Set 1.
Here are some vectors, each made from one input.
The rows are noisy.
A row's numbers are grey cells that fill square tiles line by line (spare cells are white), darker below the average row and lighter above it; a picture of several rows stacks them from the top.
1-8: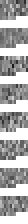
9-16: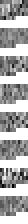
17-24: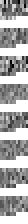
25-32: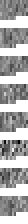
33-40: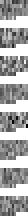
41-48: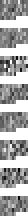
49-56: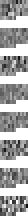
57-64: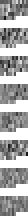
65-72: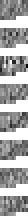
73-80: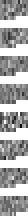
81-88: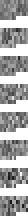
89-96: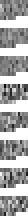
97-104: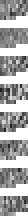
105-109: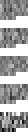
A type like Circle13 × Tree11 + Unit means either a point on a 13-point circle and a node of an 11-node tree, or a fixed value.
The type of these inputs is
Line11.
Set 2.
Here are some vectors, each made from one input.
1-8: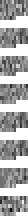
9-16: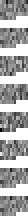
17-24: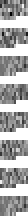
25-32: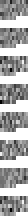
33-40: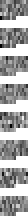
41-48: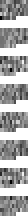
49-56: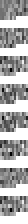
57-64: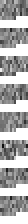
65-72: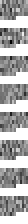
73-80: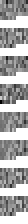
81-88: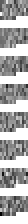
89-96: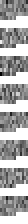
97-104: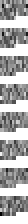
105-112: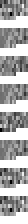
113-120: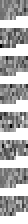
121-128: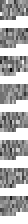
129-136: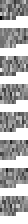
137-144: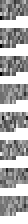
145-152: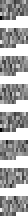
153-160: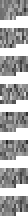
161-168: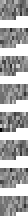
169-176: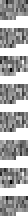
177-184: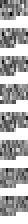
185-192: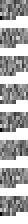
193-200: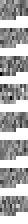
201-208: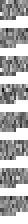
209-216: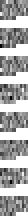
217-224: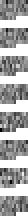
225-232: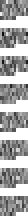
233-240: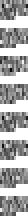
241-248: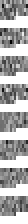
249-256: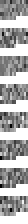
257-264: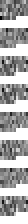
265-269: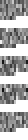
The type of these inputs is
Tree10.
